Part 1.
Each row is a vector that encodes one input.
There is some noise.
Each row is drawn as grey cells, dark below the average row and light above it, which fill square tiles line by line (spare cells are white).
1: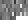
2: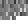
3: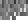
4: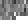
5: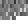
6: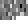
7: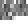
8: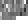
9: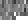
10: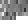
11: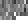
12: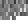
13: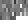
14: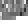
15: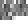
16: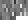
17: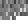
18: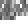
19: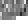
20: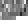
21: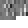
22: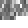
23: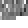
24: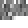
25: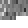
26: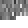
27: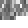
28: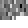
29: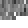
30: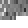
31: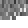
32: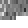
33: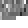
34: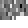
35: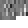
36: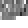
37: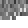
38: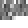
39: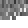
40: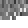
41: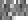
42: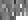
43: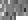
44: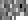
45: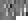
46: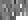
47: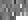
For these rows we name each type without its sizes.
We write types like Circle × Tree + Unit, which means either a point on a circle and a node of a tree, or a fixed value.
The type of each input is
Circle.
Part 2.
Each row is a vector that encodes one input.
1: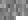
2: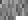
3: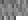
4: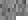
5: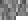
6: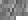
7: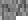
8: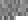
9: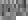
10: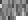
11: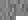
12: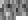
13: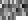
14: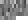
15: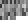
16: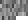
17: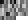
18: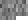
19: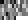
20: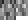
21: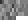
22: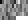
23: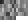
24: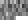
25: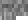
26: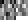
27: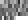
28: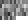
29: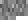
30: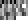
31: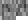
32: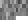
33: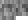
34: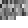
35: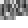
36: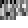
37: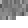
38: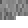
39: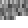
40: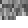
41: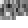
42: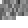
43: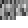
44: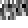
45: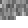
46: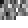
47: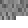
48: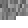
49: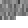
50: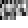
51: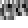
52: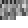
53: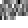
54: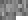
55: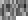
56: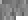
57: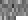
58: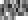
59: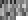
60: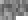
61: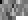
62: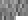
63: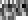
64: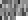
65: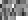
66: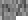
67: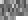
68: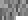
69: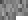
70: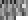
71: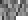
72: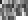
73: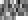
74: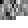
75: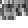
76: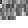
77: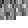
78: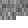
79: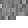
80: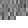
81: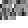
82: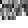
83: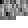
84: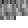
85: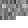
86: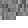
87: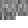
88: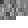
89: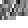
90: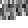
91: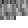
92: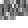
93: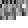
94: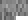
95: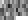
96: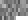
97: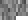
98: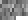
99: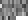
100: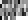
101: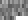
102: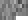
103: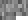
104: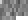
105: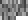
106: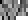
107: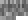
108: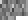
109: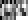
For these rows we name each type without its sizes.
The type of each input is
Line × Line.
